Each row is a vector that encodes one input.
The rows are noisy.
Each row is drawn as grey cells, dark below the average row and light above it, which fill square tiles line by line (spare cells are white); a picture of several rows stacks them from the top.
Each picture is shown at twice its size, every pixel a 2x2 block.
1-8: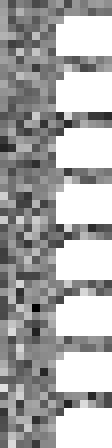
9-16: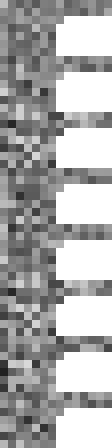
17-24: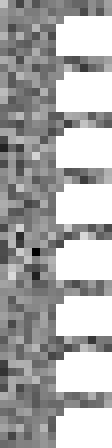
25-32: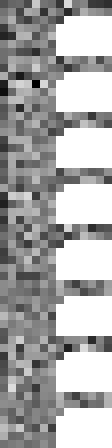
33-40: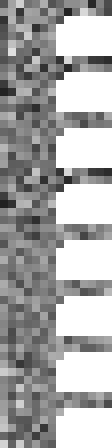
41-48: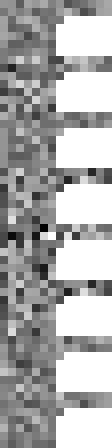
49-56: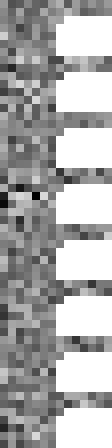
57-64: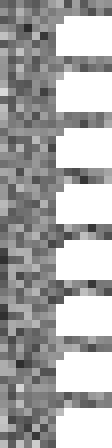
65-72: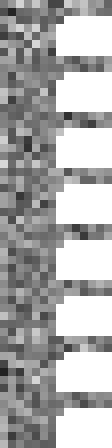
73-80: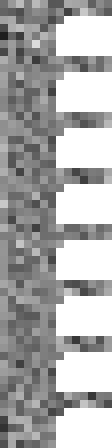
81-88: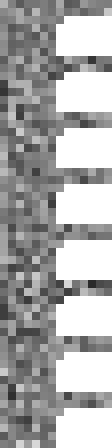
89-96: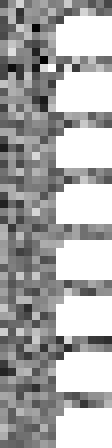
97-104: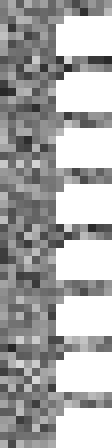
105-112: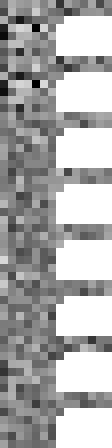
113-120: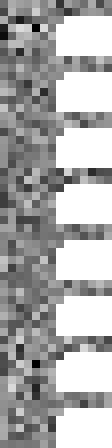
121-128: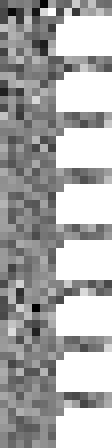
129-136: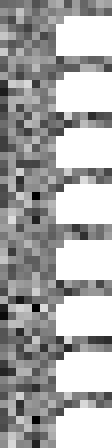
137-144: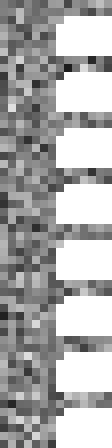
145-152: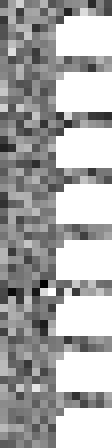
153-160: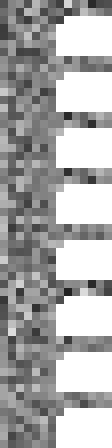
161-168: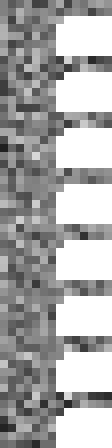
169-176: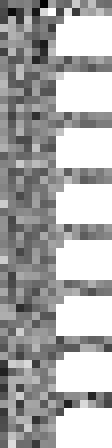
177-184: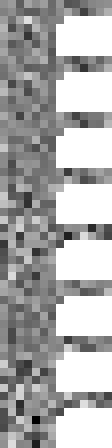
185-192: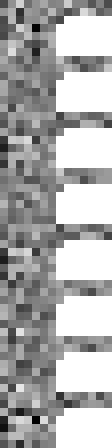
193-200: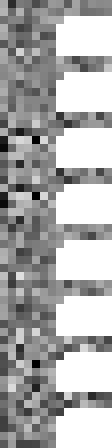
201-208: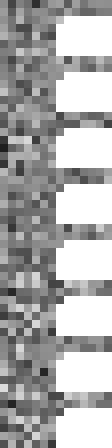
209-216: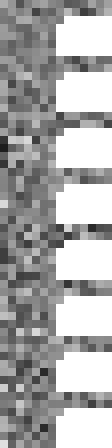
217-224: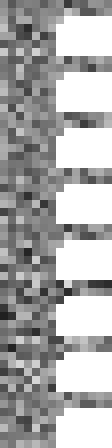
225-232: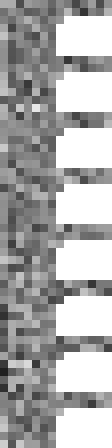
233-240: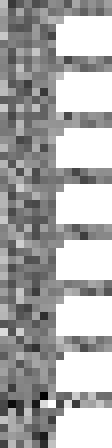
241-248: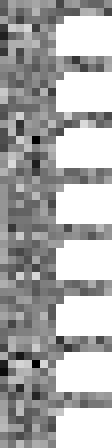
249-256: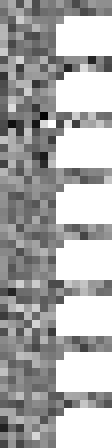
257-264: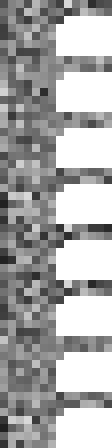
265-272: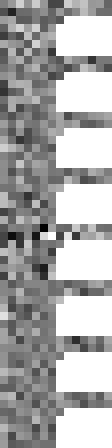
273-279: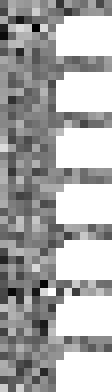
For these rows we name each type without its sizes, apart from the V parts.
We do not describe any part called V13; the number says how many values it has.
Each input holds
either a fixed value, or a node of a tree, or a true/false value and two values of V13.
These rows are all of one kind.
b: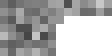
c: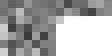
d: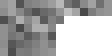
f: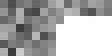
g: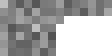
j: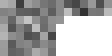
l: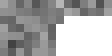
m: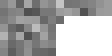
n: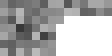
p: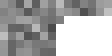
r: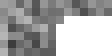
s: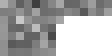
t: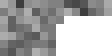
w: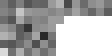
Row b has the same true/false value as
c, f, n and w.
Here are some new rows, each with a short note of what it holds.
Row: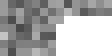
a true/false value and two values of V13
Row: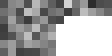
a node of a tree
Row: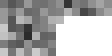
a true/false value and two values of V13
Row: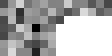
a node of a tree
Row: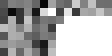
a fixed value
